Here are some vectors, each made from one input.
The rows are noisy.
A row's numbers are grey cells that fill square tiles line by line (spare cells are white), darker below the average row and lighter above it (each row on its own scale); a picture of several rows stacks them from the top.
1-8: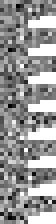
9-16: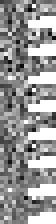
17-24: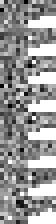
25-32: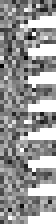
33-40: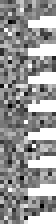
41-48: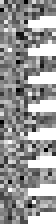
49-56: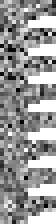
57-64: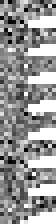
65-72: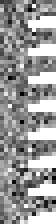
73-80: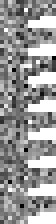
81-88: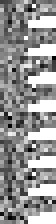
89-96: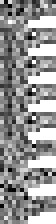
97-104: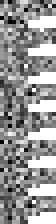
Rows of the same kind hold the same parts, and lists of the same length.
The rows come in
2 kinds.
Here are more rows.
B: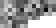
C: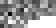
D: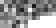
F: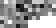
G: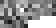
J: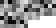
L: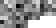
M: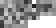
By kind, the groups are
B, C, D, F, L, M
G, J

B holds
one of 6 labels and three true/false values.
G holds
one of 6 labels.
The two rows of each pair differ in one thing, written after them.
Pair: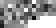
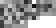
one of the three true/false values
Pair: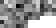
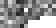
the label
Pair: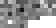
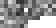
one of the three true/false values
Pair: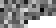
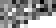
the label
